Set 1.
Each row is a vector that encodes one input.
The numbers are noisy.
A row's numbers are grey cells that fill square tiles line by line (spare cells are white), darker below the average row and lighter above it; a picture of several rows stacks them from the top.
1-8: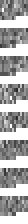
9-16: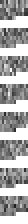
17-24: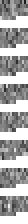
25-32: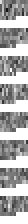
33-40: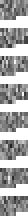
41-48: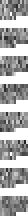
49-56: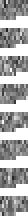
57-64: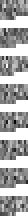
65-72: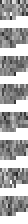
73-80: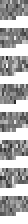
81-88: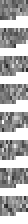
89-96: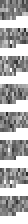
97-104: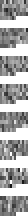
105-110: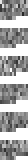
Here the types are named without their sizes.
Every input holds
a label, together with either a fixed value, or a node of a tree.
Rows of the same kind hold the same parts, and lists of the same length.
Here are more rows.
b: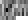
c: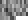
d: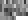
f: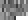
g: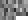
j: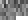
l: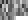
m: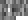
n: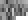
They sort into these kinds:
b, c, d, g, l, n
f, j, m

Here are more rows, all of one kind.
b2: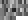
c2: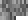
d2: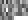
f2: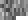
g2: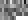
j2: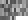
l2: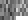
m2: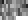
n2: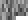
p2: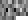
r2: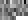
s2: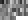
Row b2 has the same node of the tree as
c2, g2 and r2.
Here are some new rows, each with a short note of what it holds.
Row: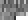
a label
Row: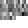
a label and a node of a tree
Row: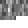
a label
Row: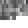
a label
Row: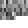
a label and a node of a tree
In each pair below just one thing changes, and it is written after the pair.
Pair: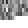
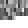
the label
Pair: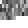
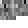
the node of the tree
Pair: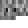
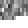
the label
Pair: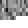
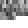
the node of the tree
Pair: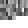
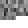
the node of the tree
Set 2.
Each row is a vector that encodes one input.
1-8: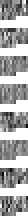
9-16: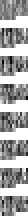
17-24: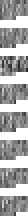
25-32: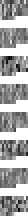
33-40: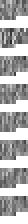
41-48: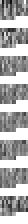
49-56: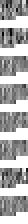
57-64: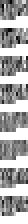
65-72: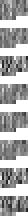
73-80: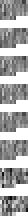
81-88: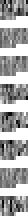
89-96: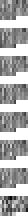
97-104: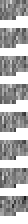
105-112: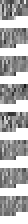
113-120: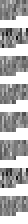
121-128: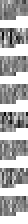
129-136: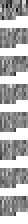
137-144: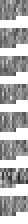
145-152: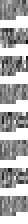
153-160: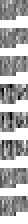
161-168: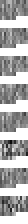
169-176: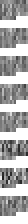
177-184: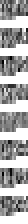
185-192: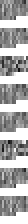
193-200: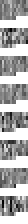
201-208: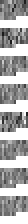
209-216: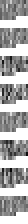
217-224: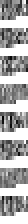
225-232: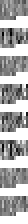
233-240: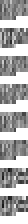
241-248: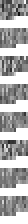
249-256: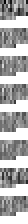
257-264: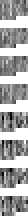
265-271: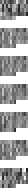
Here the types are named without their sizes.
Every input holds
either a fixed value, or a node of a tree, or four true/false values.
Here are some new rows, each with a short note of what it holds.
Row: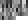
a node of a tree
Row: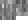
four true/false values
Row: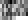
a node of a tree
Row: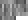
four true/false values
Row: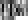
a node of a tree
